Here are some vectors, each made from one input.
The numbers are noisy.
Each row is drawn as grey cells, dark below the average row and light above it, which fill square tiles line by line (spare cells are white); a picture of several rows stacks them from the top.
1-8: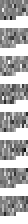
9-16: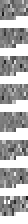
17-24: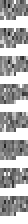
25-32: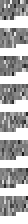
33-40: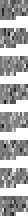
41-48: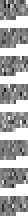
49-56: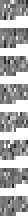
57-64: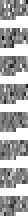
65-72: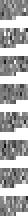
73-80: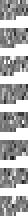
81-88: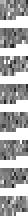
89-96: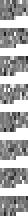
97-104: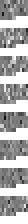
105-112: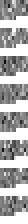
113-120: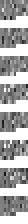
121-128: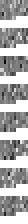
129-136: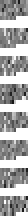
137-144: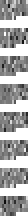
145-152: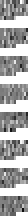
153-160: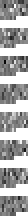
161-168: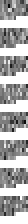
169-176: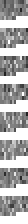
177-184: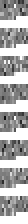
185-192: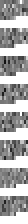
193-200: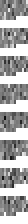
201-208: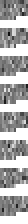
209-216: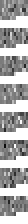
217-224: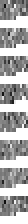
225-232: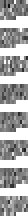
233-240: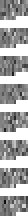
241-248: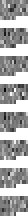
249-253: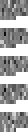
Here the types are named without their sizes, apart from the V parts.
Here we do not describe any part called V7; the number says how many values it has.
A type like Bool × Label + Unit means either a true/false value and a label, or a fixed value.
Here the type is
(Bool × Line + V7) × Tree.
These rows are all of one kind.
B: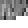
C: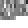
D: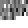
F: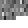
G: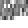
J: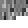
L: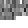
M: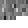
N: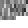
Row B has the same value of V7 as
D, J and N.
